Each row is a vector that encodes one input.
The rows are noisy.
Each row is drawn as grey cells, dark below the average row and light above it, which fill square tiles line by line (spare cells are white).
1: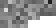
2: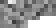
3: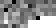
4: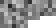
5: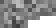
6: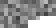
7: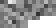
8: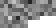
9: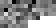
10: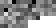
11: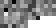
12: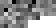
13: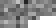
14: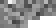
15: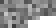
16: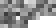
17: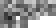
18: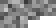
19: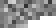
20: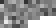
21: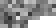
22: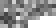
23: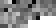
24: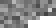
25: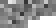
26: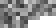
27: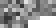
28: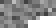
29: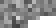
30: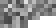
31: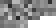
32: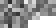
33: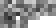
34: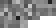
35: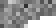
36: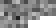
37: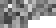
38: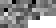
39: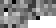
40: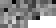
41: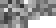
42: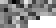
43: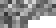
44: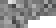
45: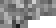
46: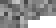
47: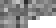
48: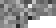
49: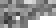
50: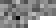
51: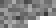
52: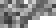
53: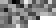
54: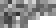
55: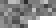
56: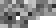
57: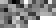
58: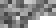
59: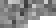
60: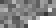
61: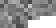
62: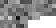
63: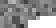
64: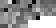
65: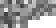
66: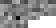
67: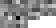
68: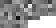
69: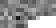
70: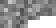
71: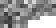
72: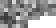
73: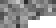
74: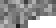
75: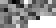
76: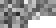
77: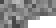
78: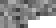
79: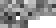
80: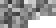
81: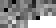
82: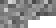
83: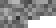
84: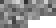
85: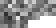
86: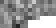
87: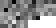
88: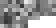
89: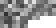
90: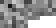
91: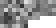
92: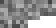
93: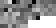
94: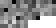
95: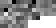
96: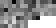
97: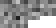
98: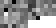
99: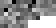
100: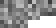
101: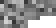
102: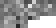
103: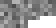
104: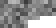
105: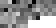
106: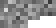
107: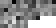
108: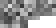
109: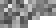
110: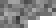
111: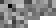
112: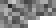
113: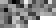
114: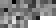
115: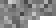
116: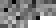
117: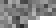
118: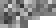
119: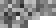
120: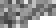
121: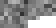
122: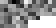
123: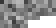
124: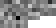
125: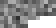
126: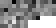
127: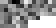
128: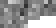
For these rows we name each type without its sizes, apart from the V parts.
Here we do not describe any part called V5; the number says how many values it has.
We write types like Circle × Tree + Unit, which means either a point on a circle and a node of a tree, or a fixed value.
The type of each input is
(Tree + Unit) × (Tree × V5 + Unit).
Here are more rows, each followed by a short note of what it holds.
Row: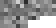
a node of each of two trees and a value of V5
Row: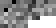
a node of a tree
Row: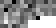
a node of a tree
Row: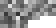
a node of a tree and a value of V5
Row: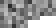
a node of each of two trees and a value of V5
